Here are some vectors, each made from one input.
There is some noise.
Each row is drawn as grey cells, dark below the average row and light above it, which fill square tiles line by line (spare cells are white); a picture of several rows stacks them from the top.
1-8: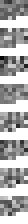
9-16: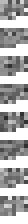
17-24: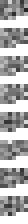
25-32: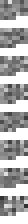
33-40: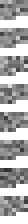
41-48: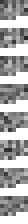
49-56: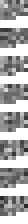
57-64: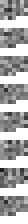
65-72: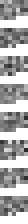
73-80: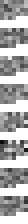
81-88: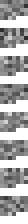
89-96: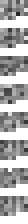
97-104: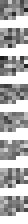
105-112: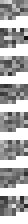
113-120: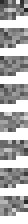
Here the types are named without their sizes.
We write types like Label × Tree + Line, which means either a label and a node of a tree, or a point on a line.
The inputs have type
Line × (Line + Tree).
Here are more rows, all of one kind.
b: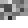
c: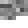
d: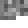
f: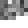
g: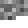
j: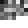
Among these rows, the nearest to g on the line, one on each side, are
c and d.
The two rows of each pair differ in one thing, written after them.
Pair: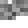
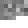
the node of the tree
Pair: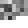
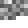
the node of the tree
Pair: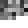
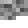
the place on the line
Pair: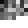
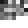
the node of the tree
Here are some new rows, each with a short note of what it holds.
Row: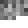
a point on a line and a node of a tree
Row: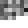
a point on a line and a node of a tree
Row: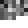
a point on a line and a node of a tree
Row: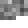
a point on a line and a node of a tree
